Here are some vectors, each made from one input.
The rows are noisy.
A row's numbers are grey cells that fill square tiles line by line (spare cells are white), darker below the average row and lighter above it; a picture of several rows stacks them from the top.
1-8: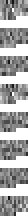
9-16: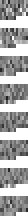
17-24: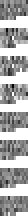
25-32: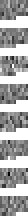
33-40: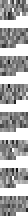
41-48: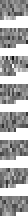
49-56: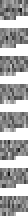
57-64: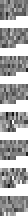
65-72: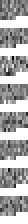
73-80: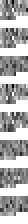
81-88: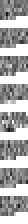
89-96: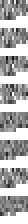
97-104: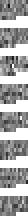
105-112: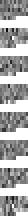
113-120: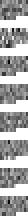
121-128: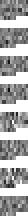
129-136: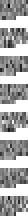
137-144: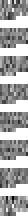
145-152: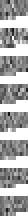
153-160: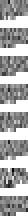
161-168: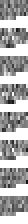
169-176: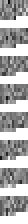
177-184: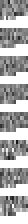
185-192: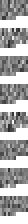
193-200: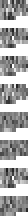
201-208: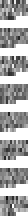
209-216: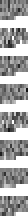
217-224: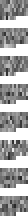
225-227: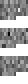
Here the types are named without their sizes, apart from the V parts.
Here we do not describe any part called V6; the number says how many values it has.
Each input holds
either a label, a true/false value and a value of V6, or a list of points on a line.
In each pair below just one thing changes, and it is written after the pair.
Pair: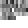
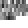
the true/false value
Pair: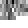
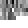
the value of V6
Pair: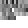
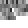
the value of V6
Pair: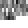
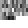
the label
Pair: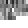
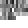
the label
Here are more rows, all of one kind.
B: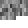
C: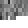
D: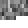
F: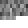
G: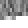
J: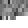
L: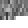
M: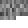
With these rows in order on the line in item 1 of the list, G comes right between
F and J.
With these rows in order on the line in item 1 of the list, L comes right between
C and J.
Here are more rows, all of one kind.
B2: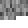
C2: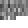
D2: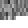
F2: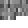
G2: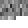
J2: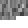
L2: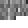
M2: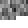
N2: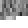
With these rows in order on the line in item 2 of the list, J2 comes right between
L2 and M2.
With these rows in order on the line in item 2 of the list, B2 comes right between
C2 and G2.
